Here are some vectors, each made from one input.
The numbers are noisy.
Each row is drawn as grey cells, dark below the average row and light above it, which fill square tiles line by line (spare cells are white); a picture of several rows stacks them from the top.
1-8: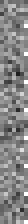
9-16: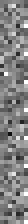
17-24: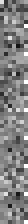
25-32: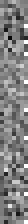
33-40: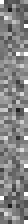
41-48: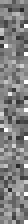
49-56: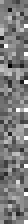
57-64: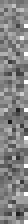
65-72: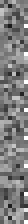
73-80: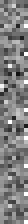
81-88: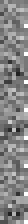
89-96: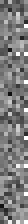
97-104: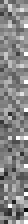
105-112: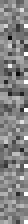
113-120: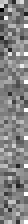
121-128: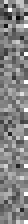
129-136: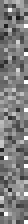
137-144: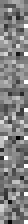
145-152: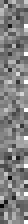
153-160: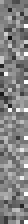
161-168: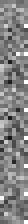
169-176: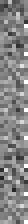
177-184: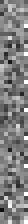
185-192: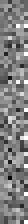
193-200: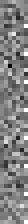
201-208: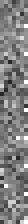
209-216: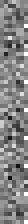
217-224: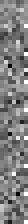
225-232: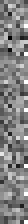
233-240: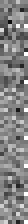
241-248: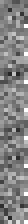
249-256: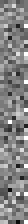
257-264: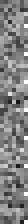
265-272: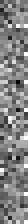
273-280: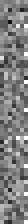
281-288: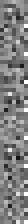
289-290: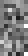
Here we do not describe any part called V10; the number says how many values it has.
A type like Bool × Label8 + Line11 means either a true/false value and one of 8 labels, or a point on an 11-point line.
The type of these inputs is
Bool × Line3 × Line4 + Line5 + V10.
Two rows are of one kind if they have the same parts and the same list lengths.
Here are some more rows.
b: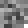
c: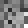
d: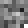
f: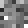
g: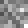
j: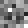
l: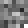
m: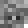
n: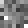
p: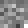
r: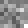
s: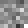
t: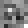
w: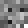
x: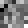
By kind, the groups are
b, j, m, t
c, d, f, l, n, w, x
g, p, r, s

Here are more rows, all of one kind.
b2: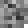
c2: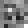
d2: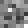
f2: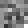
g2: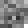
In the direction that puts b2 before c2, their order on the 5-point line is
g2, b2, d2, f2, c2.
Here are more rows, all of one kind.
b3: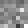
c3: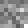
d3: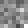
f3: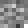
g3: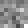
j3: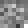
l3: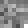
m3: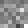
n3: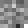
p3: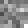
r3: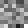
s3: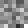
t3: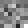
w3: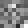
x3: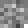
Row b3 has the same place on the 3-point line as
c3, g3, r3 and s3.
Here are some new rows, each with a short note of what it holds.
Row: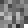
a value of V10
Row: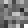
a value of V10
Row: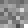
a point on a 3-point line, a point on a 4-point line and a true/false value
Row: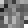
a value of V10
